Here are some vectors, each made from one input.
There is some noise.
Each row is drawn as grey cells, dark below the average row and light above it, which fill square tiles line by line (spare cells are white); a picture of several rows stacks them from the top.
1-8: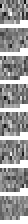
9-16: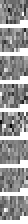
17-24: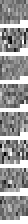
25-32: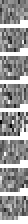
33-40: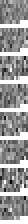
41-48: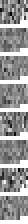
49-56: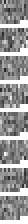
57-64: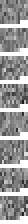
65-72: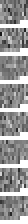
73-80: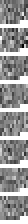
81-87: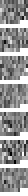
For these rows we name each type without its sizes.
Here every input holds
either a point on a line, or a node of a tree.
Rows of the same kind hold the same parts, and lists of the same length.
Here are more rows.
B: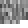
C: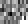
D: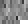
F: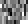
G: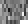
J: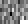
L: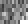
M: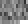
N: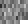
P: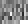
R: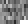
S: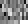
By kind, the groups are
B, C, D, J, L, M, N, P, S
F, G, R

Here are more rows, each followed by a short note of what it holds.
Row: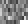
a point on a line
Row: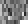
a point on a line
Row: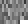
a node of a tree
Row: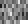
a node of a tree
